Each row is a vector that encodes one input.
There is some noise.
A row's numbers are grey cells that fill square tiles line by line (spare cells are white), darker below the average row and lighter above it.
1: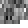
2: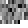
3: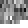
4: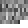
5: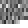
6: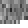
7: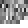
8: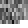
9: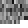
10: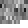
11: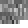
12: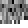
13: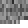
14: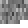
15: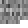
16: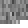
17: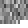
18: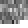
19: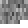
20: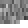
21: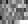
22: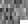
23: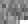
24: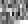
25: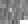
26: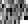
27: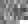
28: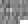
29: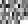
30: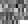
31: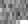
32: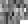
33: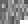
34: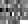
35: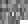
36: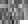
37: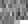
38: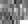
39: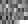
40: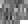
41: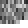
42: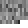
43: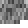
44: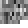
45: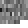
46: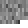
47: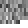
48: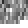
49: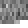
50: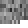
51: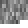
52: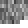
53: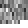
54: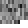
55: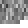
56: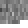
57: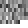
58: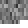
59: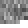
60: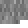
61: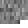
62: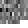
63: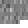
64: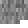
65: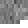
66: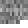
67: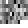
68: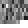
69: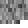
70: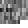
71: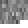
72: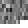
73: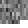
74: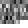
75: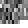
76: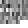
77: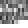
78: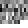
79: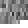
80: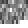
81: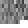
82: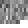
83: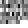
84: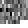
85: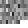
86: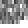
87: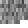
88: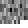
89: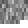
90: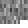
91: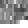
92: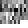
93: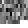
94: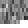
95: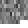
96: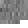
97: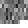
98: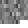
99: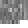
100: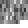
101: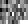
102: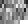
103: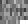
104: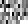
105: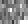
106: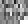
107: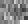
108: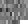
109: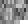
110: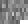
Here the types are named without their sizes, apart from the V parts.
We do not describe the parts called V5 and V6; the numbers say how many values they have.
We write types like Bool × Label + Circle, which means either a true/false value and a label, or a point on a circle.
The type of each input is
Bool × (Line + V5) + V6.
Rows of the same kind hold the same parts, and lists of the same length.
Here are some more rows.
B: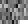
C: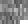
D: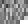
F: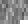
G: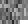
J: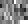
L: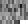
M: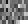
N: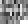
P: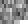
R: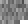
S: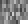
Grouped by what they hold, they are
B, D, L, S
C, F, G, N, R
J, M, P

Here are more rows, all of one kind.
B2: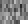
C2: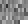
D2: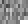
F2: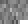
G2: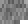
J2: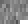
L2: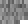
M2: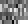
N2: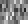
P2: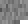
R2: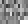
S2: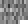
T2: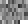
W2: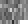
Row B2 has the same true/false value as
F2, J2 and M2.
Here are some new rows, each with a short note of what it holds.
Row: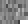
a point on a line and a true/false value
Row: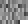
a point on a line and a true/false value
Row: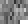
a true/false value and a value of V5
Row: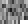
a value of V6
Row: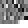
a value of V6
